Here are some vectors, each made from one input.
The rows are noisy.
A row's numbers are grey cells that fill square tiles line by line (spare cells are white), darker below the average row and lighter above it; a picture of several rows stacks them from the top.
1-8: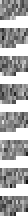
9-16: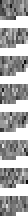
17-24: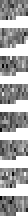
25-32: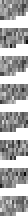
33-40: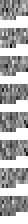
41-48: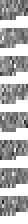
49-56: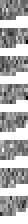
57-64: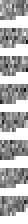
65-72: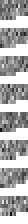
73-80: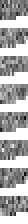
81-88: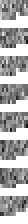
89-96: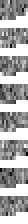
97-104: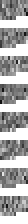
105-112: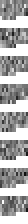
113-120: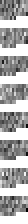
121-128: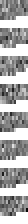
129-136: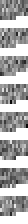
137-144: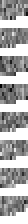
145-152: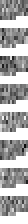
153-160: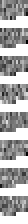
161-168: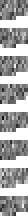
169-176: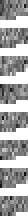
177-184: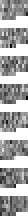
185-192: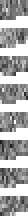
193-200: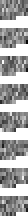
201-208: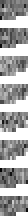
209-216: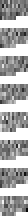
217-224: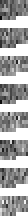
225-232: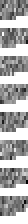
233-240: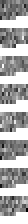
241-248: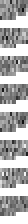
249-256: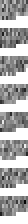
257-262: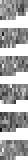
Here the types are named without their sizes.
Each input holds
a point on a circle and three true/false values.
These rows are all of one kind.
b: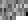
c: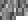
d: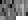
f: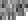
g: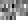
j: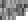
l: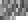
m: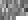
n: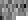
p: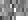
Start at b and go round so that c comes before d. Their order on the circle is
b, p, c, g, f, j, n, l, d, m.
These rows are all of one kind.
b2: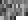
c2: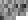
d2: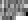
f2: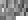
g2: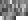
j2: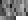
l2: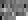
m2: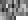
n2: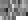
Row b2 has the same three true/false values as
j2 and m2.
